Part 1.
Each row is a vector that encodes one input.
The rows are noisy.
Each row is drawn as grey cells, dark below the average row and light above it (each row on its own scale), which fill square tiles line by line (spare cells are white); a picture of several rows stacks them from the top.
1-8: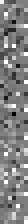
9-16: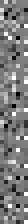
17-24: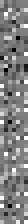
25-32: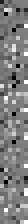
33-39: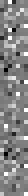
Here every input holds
a point on an 8-point line.
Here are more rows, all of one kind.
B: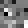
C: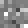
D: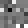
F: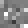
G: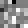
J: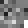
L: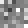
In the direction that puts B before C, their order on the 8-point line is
L, D, J, G, B, F, C.
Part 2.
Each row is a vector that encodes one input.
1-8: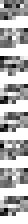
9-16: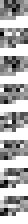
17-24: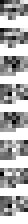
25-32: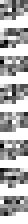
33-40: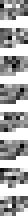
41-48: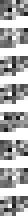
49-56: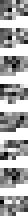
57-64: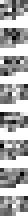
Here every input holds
either a fixed value, or three true/false values.
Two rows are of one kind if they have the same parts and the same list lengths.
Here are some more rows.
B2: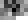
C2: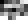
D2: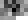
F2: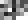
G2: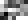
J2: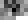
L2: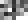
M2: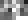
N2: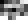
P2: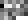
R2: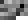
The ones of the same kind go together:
B2, C2, D2, F2, G2, J2, L2, M2, N2, P2
R2

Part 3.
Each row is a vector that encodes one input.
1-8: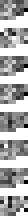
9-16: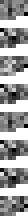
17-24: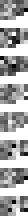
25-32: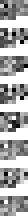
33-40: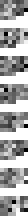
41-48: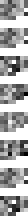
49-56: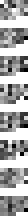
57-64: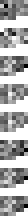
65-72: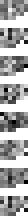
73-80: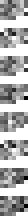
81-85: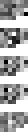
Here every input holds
four true/false values.
